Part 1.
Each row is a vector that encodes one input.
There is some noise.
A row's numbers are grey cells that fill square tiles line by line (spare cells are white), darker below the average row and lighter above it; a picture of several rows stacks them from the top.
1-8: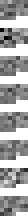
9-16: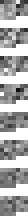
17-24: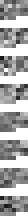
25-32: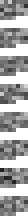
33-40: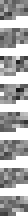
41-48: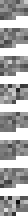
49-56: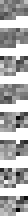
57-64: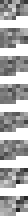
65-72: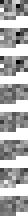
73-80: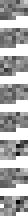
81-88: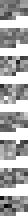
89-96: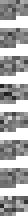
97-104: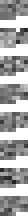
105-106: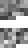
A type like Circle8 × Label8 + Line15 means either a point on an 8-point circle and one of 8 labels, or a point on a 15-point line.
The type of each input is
List2(Line6) + Tree9.
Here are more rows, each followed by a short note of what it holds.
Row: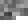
a list of two items
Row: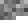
a list of two items
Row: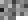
a list of one item
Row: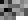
the empty list
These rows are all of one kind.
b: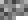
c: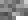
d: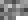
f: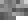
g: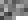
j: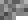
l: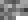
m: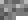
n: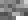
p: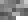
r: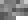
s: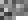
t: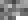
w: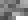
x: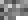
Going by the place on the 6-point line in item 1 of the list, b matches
f, m, p and r.
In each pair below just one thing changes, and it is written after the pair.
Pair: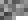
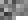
the place on the 6-point line in item 2 of the list
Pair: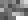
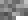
the place on the 6-point line in item 2 of the list
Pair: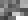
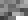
the place on the 6-point line in item 2 of the list
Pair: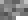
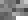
the place on the 6-point line in item 2 of the list
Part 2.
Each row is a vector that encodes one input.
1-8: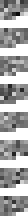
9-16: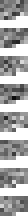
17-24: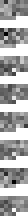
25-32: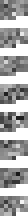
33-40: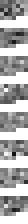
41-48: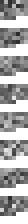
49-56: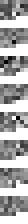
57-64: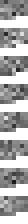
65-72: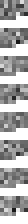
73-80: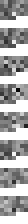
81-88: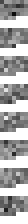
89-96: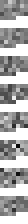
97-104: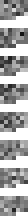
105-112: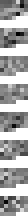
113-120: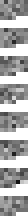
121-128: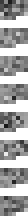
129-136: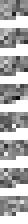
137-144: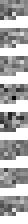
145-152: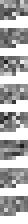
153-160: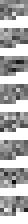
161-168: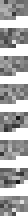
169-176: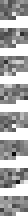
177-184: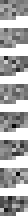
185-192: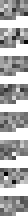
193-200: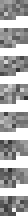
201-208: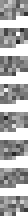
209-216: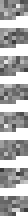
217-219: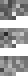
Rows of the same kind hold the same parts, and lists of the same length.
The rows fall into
2 kinds.
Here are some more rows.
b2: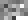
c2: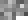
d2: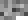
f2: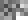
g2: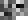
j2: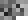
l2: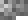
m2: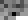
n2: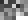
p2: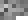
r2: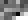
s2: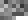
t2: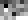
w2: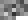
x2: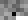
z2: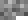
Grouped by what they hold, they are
b2, f2, g2, j2, n2
c2, d2, l2, m2, p2, r2, s2, t2, w2, x2, z2

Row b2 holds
a point on each of two 9-point lines.
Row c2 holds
a point on a 9-point line and a node of a 13-node tree.
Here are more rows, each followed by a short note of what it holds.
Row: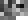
a point on each of two 9-point lines
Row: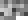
a point on a 9-point line and a node of a 13-node tree
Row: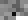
a point on a 9-point line and a node of a 13-node tree
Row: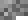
a point on a 9-point line and a node of a 13-node tree
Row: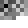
a point on each of two 9-point lines
